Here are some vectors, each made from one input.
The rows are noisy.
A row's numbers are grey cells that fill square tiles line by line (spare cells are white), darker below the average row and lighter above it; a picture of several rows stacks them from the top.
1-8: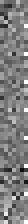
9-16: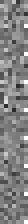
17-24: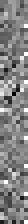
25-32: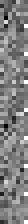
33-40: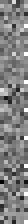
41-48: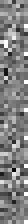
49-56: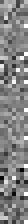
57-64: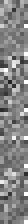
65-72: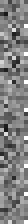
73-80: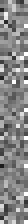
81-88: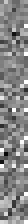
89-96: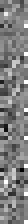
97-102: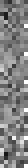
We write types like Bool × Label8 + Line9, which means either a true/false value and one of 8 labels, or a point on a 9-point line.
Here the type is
Bool × Tree11.
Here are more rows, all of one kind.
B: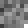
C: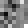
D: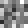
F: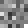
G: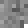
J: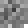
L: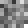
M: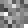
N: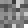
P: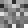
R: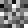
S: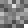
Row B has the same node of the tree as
C and D.
